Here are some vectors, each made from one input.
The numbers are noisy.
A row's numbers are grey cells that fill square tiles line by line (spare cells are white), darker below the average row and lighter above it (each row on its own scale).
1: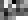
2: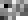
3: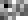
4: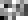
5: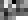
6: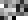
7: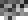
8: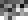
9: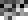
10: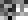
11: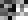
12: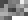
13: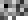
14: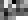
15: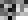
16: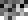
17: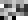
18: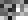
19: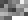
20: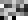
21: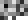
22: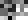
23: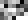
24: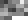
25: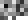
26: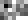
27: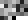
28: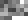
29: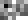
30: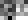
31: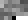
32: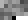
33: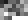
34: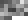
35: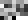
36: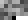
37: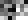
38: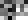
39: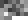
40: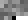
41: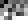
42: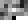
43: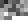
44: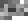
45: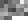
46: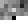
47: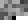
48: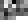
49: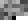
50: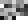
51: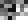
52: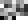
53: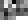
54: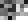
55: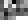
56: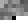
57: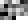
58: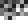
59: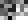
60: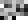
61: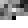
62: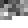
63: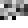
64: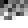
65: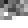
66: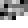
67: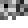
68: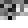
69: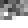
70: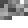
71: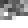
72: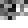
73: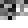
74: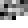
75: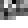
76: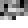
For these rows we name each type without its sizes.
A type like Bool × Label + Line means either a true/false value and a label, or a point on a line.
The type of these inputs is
List(Line).
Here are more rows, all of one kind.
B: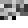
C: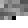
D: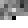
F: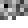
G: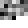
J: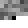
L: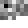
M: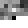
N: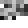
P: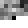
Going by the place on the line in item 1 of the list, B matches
L and N.
